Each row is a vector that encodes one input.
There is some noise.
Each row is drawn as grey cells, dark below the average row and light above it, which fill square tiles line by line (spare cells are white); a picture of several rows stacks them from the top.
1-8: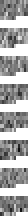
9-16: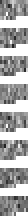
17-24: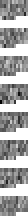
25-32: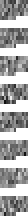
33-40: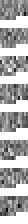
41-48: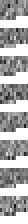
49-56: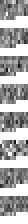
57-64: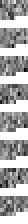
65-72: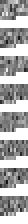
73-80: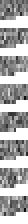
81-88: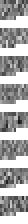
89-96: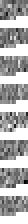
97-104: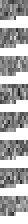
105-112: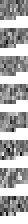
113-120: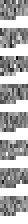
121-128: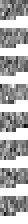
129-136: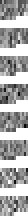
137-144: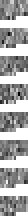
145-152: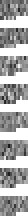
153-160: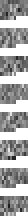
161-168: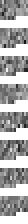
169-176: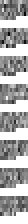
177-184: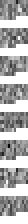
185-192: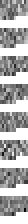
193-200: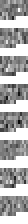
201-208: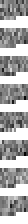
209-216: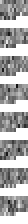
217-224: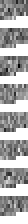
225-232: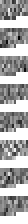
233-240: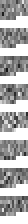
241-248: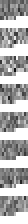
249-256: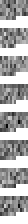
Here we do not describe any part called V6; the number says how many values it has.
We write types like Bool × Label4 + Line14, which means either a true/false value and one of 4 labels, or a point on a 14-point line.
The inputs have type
List2(Bool × V6).
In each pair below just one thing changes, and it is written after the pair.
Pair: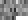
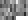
the true/false value in item 2 of the list
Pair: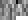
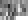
the value of V6 in item 1 of the list
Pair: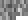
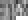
the value of V6 in item 1 of the list
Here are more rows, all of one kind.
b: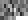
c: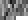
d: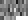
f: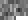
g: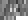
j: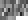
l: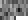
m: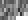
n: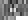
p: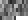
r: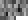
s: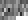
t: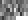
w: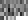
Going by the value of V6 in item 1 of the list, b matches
d, g, n and t.
